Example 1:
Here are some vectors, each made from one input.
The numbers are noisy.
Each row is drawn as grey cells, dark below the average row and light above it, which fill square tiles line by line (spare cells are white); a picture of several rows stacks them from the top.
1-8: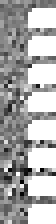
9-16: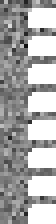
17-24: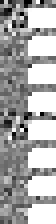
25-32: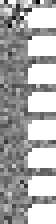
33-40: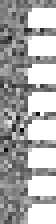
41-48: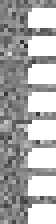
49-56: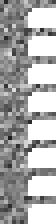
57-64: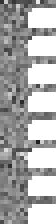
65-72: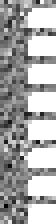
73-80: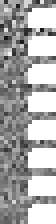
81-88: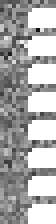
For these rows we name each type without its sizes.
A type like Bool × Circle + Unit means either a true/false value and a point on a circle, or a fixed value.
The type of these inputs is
Label.
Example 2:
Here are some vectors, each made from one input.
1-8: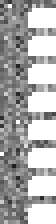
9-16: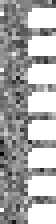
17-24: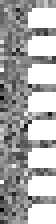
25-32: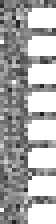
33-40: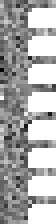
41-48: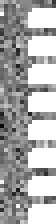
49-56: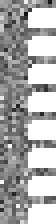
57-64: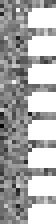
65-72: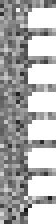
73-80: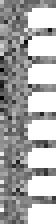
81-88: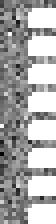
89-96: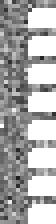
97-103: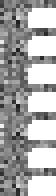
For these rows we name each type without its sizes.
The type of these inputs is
Tree + Unit.
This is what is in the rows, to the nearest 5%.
About 5% of them hold a fixed value. The rest hold a node of a tree.
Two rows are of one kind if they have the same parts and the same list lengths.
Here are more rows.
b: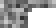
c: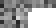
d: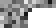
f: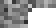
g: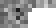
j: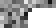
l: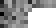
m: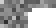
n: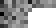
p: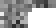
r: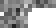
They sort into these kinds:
b, c, f, g, l, m, n, p, r
d, j

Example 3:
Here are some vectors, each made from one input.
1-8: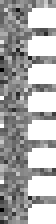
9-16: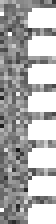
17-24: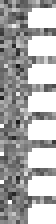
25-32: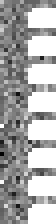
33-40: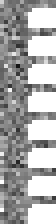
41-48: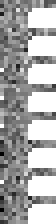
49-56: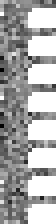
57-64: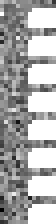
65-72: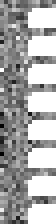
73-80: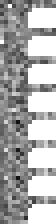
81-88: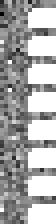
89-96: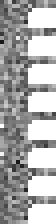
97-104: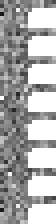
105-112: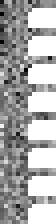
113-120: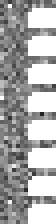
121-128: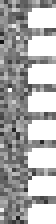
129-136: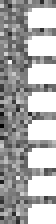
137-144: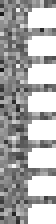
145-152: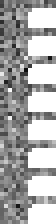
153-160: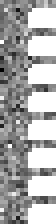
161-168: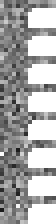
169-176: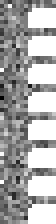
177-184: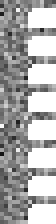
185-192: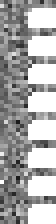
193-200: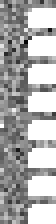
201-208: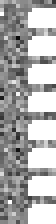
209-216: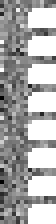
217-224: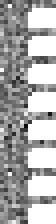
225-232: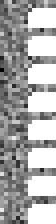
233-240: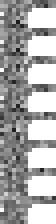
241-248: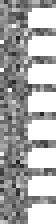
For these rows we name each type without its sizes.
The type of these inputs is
Tree + Unit.
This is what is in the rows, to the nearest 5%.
A few of them hold a fixed value. The rest hold a node of a tree.
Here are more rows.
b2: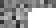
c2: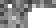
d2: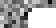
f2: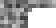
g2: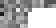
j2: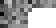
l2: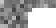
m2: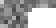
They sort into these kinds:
b2, c2, f2, g2, j2, l2, m2
d2

